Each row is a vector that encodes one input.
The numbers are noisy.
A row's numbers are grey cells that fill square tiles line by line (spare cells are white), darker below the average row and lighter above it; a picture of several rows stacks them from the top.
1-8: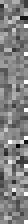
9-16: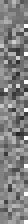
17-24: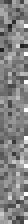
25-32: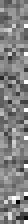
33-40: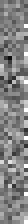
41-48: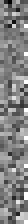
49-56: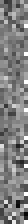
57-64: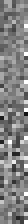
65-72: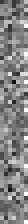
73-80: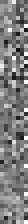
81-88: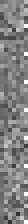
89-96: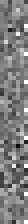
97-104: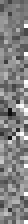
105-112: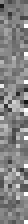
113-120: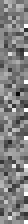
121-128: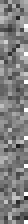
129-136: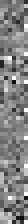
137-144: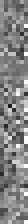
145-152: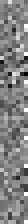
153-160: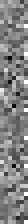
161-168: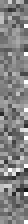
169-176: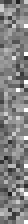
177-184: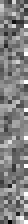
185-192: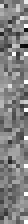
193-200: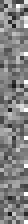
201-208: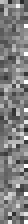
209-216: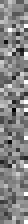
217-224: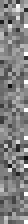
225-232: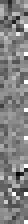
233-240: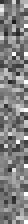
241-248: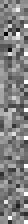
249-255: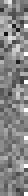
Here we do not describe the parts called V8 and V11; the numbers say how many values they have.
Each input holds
a value of V11, together with either a point on a 6-point line, or a true/false value and a value of V8.
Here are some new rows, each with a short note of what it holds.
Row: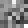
a point on a 6-point line and a value of V11
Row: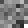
a true/false value, a value of V8 and a value of V11
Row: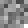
a point on a 6-point line and a value of V11
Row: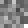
a point on a 6-point line and a value of V11
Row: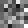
a true/false value, a value of V8 and a value of V11
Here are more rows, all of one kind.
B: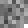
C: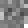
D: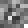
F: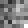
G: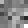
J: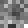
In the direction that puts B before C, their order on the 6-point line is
B, G, F, D, J, C.
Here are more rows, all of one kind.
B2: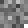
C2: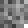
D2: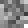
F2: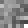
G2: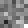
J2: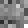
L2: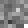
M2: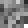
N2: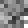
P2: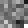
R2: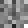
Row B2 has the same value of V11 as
C2 and R2.
